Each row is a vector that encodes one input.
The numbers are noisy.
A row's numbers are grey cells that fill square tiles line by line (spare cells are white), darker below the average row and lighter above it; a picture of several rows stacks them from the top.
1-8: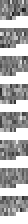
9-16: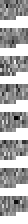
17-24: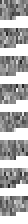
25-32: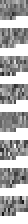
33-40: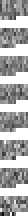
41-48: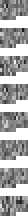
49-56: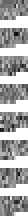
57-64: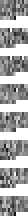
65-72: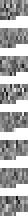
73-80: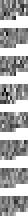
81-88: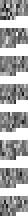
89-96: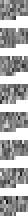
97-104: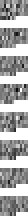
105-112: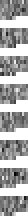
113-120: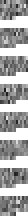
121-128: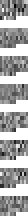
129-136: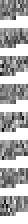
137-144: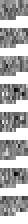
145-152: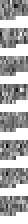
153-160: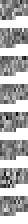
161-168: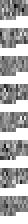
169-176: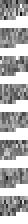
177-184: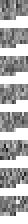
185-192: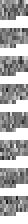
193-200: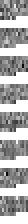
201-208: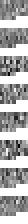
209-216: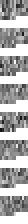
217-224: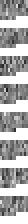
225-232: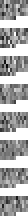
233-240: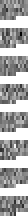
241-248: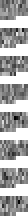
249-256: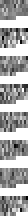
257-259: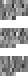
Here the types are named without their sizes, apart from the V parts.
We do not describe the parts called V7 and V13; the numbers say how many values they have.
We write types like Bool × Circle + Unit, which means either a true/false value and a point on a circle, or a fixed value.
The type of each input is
Bool × Bool × Bool + Label × (Unit + V7 × V13) + Line.
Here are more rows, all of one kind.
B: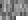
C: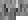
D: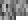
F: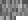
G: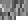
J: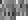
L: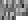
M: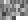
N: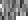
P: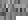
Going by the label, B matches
D, L and M.
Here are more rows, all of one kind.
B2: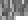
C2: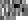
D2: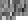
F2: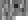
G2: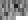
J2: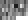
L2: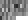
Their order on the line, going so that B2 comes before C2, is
B2, D2, F2, G2, C2, J2, L2.
